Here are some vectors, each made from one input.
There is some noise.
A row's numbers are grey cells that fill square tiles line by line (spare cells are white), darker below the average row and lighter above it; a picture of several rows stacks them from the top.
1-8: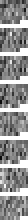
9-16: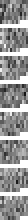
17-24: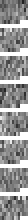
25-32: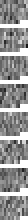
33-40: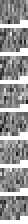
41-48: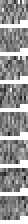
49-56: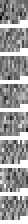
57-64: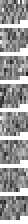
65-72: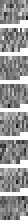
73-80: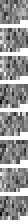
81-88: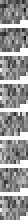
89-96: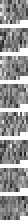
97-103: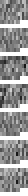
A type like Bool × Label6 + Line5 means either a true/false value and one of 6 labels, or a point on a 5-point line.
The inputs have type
Tree19.
